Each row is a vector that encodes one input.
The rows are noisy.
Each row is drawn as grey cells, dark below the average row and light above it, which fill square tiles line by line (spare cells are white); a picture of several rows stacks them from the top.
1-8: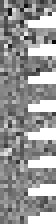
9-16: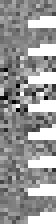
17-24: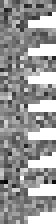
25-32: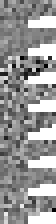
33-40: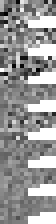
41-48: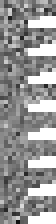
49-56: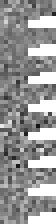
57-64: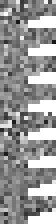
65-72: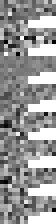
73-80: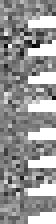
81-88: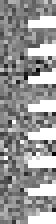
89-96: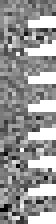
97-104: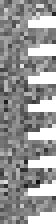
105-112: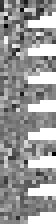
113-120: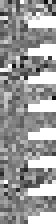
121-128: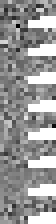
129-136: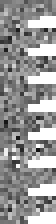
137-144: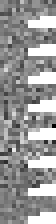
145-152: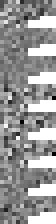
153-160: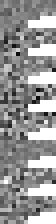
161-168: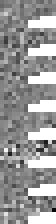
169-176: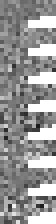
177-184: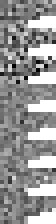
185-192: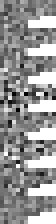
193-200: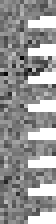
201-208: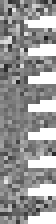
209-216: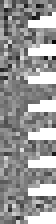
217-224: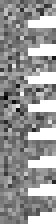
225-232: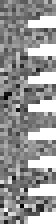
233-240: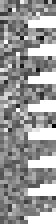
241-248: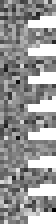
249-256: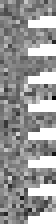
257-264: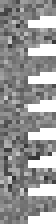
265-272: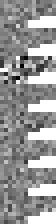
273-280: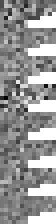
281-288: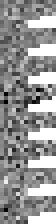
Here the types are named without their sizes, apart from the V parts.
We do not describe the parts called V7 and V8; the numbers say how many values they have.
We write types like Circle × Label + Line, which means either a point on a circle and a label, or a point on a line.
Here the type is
Circle × (Line + V7) + V8.
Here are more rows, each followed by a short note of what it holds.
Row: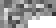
a point on a circle and a value of V7
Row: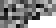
a point on a circle and a point on a line
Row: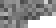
a point on a circle and a value of V7
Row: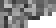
a point on a circle and a point on a line
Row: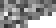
a point on a circle and a point on a line
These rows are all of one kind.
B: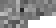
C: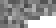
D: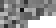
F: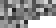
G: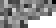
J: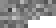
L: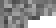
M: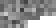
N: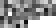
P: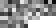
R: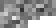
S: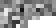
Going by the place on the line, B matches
G, P and S.
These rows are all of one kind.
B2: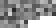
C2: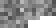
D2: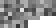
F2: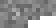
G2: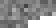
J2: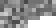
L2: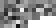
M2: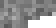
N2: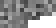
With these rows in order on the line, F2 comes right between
G2 and M2.
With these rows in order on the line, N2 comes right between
C2 and G2.
